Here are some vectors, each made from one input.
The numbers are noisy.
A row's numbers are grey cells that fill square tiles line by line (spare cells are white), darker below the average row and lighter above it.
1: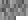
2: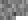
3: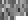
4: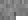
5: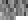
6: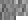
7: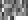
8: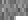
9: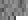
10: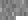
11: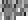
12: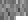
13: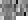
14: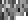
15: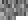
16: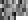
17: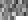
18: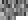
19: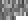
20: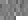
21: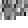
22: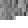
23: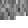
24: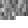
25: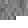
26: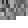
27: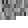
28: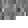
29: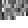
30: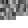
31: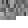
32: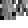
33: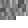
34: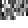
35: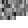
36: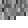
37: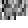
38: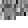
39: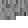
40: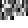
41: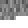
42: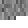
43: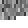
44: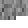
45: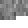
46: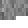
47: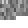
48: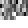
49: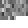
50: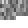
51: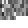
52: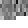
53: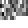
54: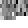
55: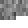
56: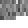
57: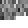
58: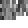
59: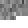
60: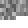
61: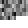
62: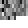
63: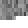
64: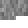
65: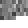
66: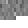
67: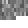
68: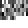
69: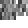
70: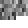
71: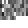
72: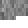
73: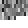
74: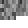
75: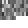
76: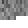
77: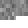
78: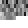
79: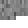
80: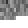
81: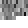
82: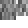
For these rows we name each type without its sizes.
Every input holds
a point on each of two lines.
